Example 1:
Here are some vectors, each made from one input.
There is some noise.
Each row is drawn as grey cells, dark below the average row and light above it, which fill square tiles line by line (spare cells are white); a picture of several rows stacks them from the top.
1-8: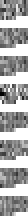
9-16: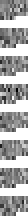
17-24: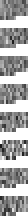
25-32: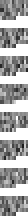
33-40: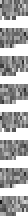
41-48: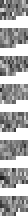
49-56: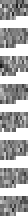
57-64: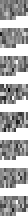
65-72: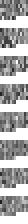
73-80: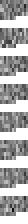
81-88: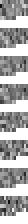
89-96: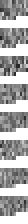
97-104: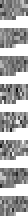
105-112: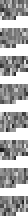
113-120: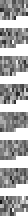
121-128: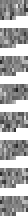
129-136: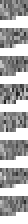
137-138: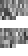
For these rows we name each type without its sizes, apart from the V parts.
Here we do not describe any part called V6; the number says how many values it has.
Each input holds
either a point on a circle, or a point on a line, or a value of V6.
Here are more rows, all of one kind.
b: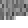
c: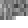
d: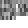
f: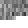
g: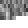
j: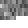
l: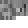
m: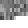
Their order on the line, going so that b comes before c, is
b, f, c, m, l, j, d, g.
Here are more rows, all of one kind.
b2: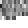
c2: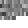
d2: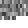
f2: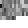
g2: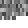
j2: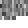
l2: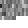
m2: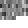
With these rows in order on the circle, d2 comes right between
c2 and j2.
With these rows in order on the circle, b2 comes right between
f2 and l2.
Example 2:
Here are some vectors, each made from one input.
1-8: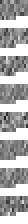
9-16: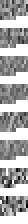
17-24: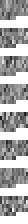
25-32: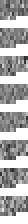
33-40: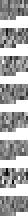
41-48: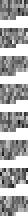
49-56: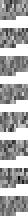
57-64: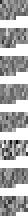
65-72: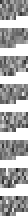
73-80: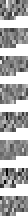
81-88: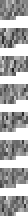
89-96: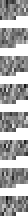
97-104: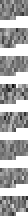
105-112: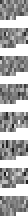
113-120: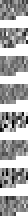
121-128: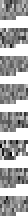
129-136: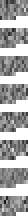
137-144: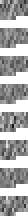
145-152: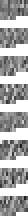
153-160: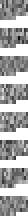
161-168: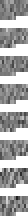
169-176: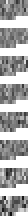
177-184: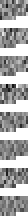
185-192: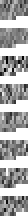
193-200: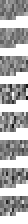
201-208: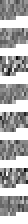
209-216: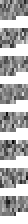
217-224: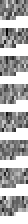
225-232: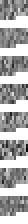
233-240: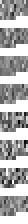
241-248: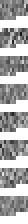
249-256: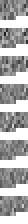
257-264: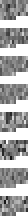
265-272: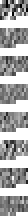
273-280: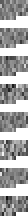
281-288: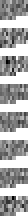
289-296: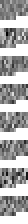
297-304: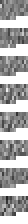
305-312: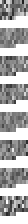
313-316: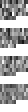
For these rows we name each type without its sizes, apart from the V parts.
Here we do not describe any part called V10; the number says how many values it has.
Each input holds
either a label and a true/false value, or a value of V10.
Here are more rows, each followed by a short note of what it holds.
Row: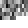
a value of V10
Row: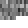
a value of V10
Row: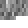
a label and a true/false value
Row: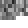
a value of V10
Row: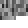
a label and a true/false value
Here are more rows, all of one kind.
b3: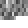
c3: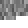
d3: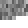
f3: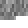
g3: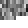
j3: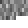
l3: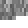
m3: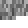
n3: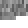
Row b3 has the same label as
f3 and n3.
